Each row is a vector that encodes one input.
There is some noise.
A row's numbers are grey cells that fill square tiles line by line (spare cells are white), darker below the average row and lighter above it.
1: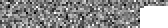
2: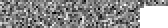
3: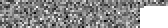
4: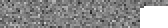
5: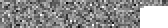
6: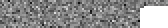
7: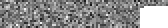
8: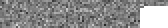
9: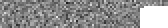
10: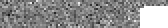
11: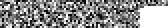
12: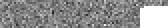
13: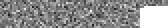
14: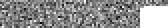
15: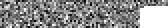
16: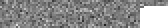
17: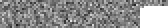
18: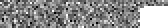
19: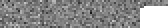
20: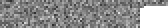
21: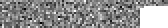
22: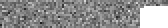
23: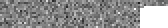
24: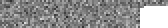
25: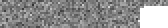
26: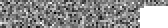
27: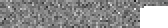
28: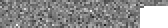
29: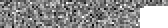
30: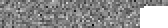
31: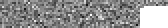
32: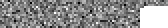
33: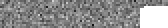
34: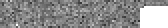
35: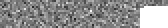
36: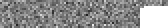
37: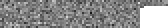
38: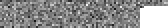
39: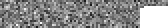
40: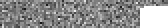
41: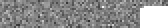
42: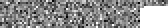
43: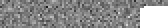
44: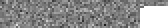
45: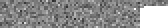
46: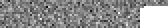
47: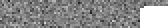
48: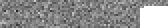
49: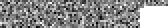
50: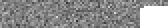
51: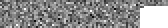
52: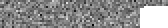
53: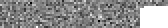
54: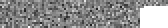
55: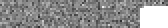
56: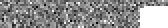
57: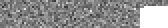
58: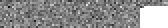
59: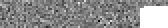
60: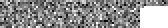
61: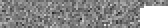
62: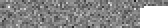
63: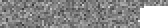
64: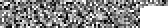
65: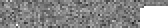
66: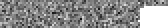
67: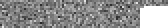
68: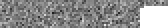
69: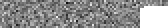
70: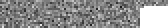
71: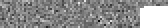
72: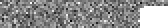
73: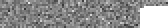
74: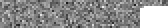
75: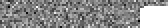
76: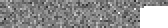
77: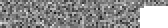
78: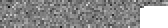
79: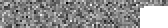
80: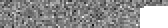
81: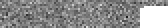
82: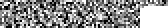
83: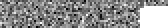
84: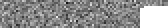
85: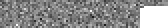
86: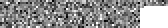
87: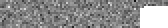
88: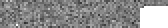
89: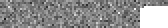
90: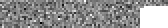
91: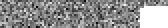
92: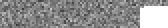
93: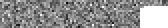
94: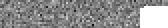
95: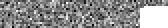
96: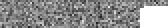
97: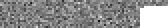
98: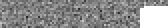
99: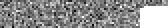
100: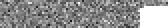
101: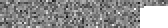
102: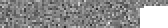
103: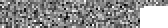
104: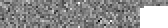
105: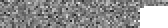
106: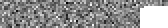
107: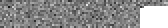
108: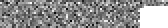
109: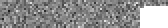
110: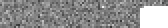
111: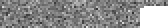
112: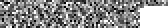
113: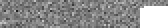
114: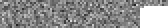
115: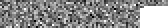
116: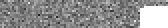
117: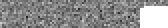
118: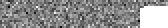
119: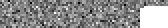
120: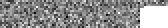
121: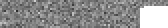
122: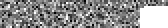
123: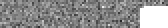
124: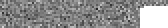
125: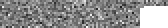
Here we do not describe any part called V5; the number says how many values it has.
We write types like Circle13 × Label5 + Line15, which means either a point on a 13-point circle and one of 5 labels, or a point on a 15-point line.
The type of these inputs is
Bool × Bool × Bool + Label4 × V5 + Label6.
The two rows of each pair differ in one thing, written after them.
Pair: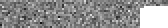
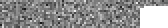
the label
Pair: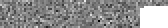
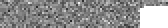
the value of V5
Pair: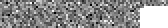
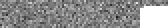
the value of V5
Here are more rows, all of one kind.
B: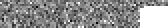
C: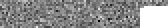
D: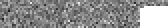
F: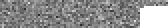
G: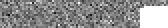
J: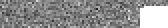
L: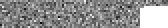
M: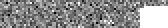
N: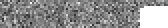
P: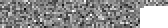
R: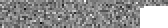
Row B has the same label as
D, M, P and R.
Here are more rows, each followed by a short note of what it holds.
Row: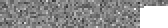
three true/false values
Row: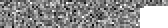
three true/false values
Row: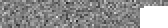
one of 6 labels
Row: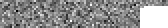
one of 6 labels
